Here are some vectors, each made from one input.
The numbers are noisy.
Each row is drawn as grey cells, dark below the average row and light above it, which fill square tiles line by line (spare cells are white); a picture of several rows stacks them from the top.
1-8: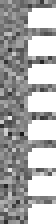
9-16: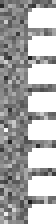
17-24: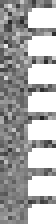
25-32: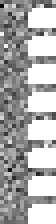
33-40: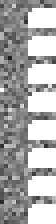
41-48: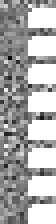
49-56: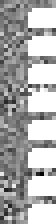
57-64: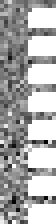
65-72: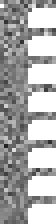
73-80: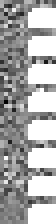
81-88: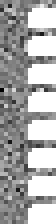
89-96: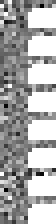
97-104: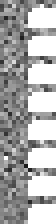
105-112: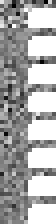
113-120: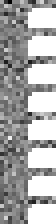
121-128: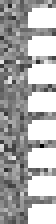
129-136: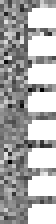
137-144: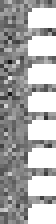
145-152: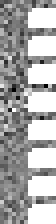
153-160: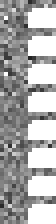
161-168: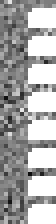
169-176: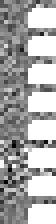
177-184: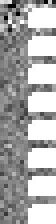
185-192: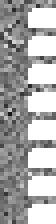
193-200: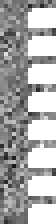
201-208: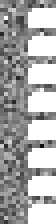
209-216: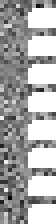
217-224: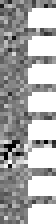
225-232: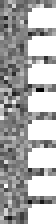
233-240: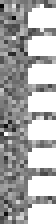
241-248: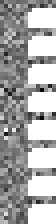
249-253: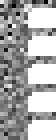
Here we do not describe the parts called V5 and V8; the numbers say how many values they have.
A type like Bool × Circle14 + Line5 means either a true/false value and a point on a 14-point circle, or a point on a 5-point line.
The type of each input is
(Bool × Bool × Bool × Bool × V5 + V8) × Line6 × Line6 + Unit.
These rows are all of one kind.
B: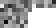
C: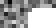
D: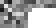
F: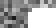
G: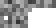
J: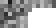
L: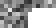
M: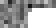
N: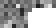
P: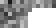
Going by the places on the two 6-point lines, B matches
G and J.
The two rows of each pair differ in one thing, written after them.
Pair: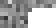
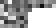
one of the four true/false values
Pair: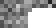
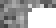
the value of V5
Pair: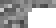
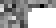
one of the four true/false values
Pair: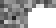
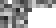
one of the four true/false values
